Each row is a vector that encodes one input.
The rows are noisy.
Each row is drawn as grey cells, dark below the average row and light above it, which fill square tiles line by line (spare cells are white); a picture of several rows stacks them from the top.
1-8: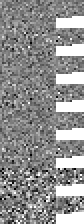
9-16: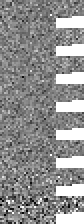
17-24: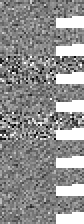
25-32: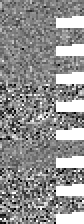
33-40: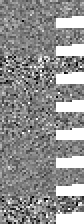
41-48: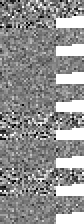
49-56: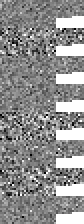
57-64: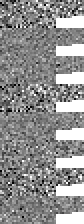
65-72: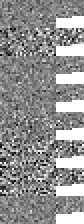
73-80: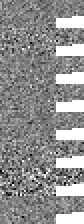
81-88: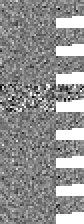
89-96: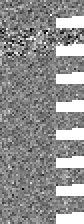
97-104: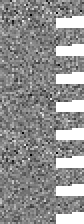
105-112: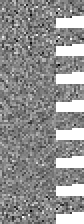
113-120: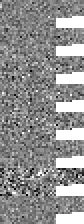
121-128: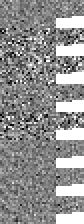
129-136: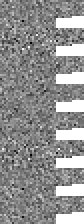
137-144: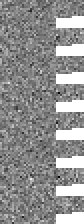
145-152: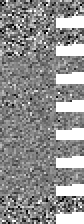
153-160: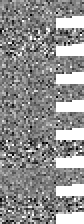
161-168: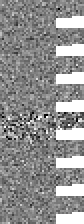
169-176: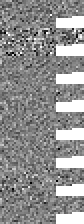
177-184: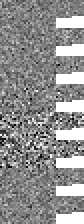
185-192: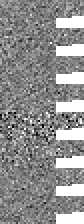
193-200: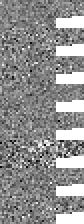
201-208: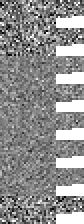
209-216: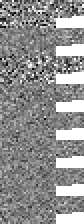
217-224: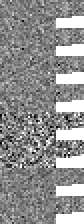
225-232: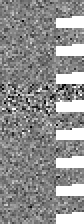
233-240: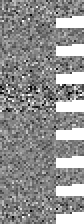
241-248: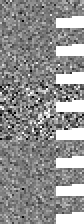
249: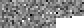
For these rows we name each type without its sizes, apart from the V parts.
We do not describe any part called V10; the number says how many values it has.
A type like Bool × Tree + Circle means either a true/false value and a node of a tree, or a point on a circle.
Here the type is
Circle × V10 + List(Line).
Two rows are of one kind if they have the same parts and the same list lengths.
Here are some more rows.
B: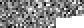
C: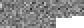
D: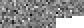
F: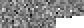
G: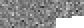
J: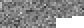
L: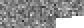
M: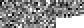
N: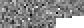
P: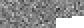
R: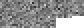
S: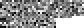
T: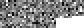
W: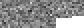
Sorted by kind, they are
B, M, T
C, J, R, W
D, F, N
G, L, P
S

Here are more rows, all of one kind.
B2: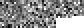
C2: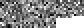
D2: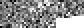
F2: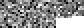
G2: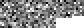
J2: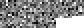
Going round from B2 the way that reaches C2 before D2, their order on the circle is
B2, C2, G2, F2, J2, D2.
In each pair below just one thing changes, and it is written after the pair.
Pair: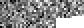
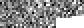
the value of V10
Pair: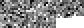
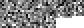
the value of V10
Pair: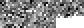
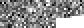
the place on the circle
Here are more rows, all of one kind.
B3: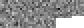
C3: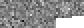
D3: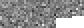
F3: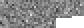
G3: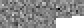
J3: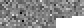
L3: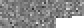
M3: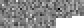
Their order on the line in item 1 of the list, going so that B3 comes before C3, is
M3, B3, G3, D3, F3, L3, C3, J3.
